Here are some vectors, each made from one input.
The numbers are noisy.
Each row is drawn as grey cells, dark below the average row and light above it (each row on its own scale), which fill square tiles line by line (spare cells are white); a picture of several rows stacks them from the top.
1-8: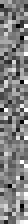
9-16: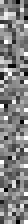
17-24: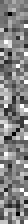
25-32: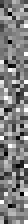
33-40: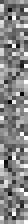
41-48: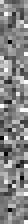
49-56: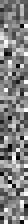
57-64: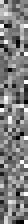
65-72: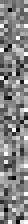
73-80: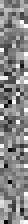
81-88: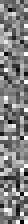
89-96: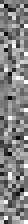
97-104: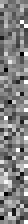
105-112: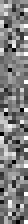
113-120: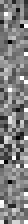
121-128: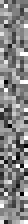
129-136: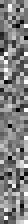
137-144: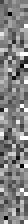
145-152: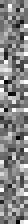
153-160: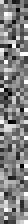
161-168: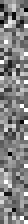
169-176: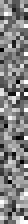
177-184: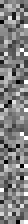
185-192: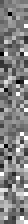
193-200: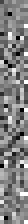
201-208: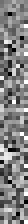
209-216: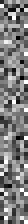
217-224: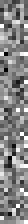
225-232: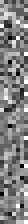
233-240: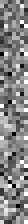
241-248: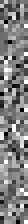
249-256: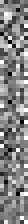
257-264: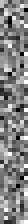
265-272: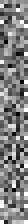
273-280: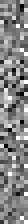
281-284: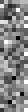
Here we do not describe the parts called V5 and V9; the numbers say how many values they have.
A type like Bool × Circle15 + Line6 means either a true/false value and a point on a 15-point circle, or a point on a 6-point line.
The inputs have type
Circle8 + (Line6 + V9) × V5.
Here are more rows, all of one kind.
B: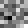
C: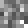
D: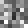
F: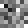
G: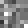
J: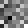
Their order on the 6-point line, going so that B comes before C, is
F, B, G, J, D, C.
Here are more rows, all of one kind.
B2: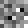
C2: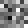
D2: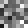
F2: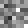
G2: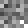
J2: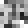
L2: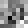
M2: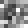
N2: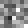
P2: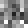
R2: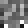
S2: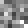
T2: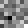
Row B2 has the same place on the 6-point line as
C2, F2, N2 and T2.
